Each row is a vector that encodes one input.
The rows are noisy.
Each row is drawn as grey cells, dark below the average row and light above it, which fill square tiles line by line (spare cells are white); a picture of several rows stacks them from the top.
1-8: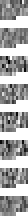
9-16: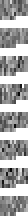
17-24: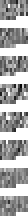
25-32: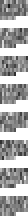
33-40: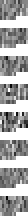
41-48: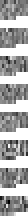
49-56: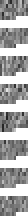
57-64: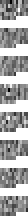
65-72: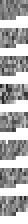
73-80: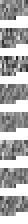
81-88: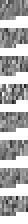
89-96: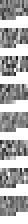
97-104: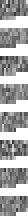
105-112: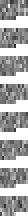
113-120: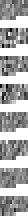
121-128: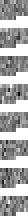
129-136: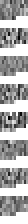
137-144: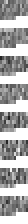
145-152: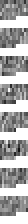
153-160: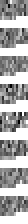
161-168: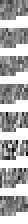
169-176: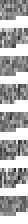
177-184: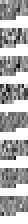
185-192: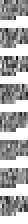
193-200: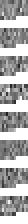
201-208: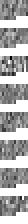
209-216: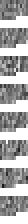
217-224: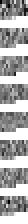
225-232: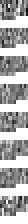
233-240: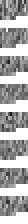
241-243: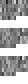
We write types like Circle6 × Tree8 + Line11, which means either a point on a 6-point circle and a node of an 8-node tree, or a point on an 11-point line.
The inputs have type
Bool × Bool × Bool × Bool + Line15 × Line15.
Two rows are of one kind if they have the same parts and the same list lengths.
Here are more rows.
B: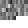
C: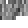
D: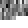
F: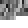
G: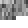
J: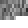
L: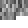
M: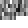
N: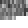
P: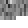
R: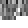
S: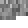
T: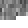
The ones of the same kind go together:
B, C, D, F, G, M, N, P, R, S, T
J, L

